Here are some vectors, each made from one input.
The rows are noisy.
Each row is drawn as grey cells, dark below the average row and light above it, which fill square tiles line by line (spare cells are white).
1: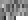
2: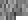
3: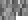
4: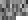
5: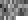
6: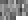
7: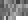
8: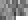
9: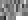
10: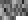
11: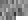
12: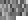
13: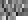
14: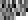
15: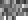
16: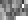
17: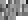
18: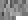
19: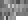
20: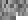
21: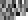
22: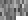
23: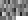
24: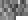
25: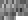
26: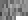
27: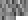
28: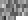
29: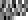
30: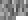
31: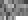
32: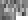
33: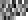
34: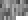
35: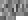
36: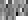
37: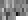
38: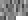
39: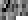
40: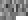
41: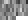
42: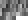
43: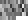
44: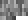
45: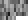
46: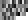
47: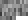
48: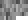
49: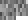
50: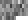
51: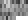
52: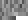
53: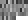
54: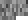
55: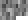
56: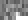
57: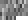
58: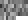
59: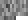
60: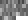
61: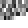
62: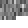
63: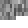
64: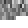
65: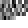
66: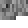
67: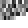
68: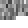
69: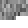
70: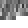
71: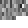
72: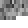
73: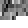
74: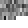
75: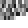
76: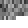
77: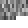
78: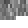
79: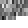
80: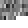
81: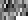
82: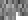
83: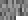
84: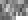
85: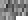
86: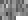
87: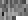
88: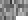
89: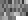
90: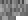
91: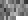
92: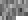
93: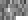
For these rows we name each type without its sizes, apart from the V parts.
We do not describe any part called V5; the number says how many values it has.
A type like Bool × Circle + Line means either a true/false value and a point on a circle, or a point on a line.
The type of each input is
List(Bool × V5).
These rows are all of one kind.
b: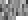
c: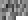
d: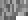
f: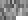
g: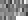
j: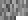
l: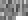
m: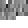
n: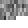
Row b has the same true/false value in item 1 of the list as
c, l and m.
